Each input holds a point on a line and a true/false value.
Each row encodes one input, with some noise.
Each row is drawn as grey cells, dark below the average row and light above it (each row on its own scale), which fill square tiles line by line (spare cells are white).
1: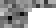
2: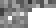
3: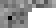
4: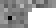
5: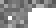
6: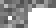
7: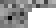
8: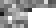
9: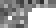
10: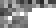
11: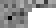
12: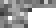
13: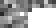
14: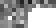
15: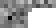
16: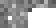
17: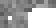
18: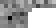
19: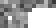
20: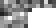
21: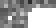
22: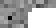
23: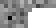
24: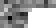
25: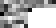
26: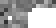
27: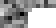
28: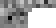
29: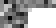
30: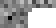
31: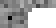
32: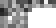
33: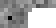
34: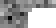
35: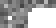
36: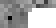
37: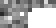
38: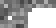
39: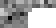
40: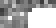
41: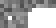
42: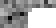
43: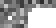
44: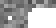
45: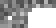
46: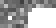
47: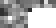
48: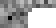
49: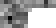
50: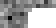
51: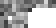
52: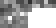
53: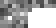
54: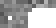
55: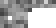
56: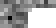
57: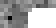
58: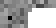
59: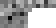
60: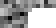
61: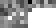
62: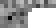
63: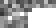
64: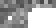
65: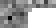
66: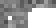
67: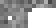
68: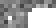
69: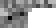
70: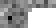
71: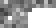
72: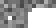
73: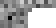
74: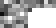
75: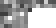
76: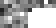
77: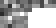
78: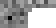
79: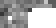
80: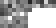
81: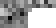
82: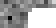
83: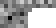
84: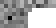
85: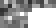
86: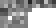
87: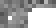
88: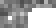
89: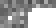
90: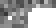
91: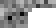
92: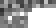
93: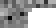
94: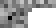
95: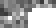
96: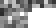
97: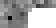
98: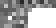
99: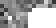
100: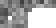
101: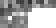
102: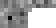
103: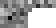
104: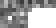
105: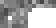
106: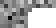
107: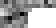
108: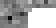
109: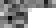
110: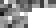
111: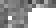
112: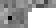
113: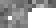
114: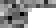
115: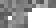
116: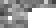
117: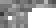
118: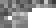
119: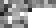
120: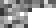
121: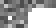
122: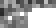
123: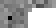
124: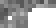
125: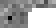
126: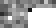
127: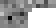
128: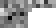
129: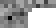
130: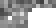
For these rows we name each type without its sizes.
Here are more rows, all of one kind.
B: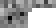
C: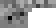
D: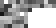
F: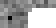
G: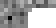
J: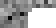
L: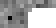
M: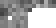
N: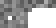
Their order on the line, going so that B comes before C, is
N, J, B, C, M, G, F, D, L.
